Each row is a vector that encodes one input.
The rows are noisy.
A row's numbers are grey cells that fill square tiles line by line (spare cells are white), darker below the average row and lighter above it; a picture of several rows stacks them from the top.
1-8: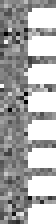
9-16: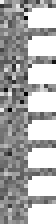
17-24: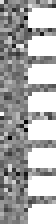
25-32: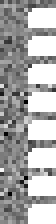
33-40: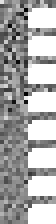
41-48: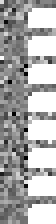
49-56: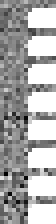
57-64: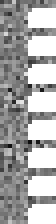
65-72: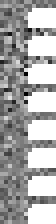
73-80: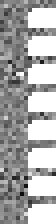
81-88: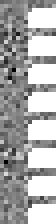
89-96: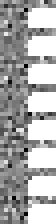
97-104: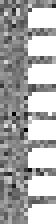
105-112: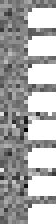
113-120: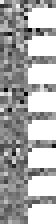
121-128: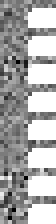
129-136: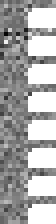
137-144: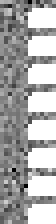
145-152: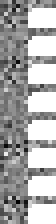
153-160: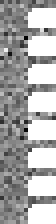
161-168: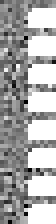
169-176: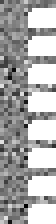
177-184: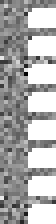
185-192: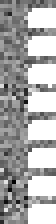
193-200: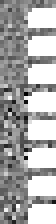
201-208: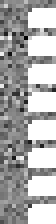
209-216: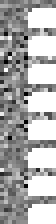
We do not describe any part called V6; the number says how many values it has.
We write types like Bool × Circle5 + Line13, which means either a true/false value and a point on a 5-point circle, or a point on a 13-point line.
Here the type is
(Bool × Bool × Bool + Unit) × V6 + Line7 + Line9.
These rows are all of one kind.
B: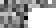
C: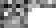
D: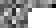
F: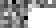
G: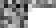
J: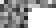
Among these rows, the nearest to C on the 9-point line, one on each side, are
D and G.
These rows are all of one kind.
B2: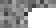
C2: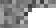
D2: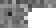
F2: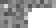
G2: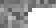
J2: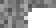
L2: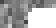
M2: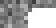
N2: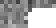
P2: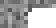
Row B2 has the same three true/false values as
C2 and D2.
